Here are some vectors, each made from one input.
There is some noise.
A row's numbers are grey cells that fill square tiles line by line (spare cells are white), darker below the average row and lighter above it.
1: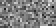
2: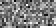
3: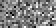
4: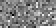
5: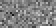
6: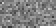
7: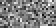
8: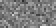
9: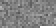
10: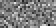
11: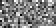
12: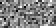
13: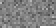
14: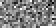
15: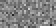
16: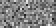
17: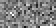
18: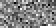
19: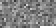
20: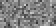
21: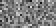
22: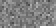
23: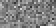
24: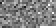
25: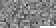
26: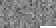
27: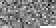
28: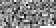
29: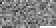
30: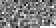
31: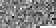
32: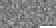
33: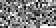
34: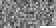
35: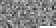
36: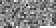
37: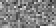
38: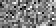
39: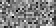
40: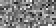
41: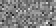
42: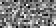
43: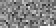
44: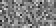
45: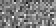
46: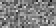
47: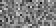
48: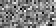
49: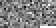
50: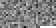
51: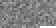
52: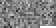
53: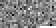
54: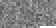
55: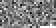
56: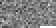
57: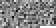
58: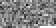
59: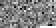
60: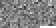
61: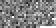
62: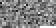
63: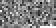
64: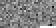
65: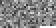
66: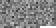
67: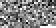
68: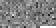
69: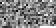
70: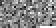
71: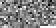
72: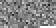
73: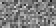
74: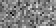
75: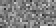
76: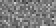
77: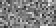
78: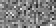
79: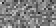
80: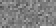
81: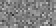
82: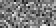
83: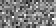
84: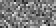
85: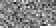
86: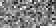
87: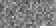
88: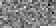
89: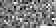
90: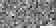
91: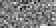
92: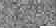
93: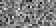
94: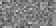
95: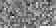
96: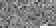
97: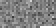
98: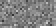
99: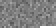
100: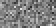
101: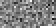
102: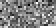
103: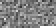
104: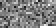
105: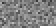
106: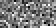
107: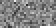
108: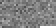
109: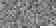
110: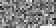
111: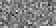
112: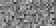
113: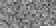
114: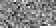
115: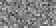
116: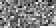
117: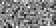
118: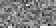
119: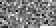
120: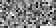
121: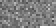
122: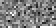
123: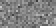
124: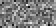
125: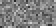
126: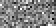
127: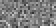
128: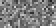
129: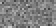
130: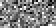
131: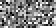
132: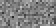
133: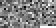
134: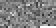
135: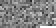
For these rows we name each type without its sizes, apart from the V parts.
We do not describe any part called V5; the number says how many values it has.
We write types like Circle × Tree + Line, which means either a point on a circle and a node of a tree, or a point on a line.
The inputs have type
List(Bool × V5).
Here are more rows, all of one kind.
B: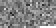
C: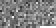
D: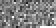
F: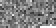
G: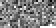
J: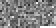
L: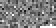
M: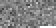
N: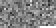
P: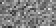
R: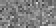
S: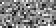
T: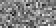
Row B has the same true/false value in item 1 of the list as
F and N.
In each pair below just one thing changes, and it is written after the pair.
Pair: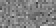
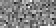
the value of V5 in item 2 of the list
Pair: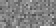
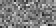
the true/false value in item 2 of the list
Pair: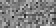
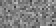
the true/false value in item 1 of the list
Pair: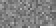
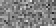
the true/false value in item 1 of the list
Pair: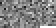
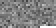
the true/false value in item 1 of the list
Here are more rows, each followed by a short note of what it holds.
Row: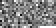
the empty list
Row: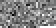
a list of one item
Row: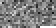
a list of two items
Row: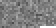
a list of one item
